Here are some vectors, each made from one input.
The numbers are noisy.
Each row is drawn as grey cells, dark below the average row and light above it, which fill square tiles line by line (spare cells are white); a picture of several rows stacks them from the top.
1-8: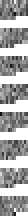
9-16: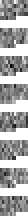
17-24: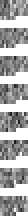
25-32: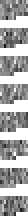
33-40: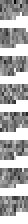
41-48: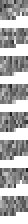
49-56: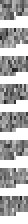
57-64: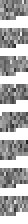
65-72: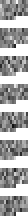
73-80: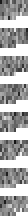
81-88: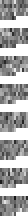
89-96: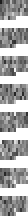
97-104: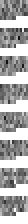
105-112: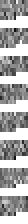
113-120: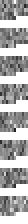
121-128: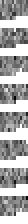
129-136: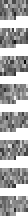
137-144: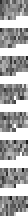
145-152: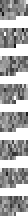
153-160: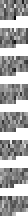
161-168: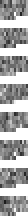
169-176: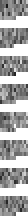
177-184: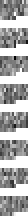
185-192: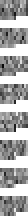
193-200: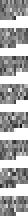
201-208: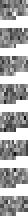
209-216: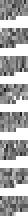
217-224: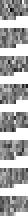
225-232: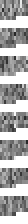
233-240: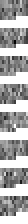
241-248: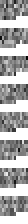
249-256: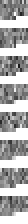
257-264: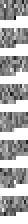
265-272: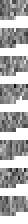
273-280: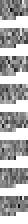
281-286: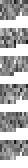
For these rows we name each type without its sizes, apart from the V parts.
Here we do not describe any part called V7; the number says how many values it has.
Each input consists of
a point on a circle, together with either a point on a line, or a value of V7.
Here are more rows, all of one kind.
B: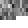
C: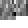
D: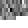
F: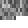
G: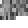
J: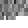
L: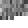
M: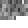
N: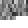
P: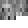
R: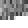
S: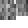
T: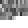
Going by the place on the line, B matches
G, J, L and R.
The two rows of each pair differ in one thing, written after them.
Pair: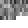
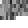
the place on the circle
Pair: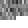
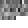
the place on the line
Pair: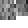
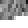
the place on the circle
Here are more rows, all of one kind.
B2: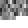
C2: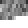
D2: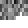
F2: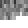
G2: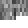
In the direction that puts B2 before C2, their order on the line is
B2, G2, C2, F2, D2.
